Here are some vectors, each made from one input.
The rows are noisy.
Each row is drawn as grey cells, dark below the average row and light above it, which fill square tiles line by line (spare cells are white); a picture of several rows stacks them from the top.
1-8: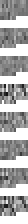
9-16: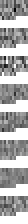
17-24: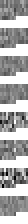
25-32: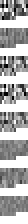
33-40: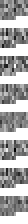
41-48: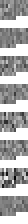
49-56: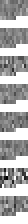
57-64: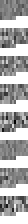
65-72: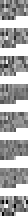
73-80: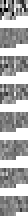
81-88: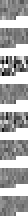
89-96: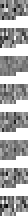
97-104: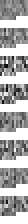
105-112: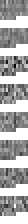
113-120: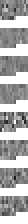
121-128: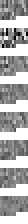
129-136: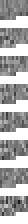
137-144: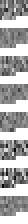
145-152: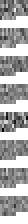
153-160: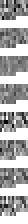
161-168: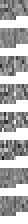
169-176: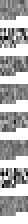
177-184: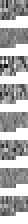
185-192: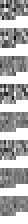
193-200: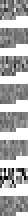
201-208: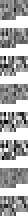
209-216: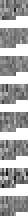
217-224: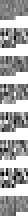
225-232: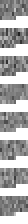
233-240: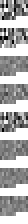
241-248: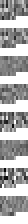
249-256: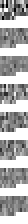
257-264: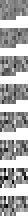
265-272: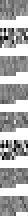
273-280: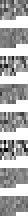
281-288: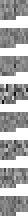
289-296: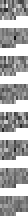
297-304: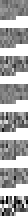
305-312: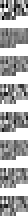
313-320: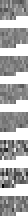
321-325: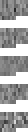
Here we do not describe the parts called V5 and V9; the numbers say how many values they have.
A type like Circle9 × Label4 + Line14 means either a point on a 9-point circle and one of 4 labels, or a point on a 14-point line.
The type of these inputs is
(Line8 + V9) × (Line12 + V5) + Tree8.
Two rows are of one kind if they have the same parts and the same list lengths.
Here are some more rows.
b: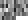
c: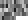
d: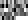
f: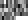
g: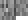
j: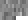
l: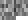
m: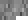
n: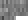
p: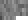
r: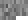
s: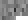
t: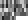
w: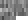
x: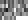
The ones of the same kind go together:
b, c, g, j, r, s
d
f, p
l
m, n, t, w, x

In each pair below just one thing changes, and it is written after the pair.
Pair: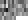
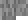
the place on the 8-point line
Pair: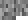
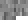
the place on the 12-point line
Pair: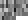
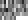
the place on the 8-point line
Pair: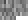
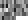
the place on the 12-point line
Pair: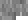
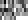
the place on the 8-point line
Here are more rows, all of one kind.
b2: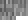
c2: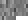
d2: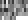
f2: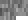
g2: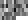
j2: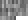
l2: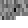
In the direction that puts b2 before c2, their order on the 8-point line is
j2, d2, b2, g2, c2, f2, l2.
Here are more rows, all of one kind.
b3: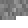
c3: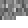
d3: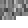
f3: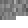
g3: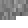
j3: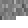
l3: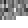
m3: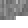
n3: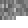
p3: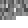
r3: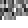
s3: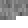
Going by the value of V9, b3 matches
n3 and s3.
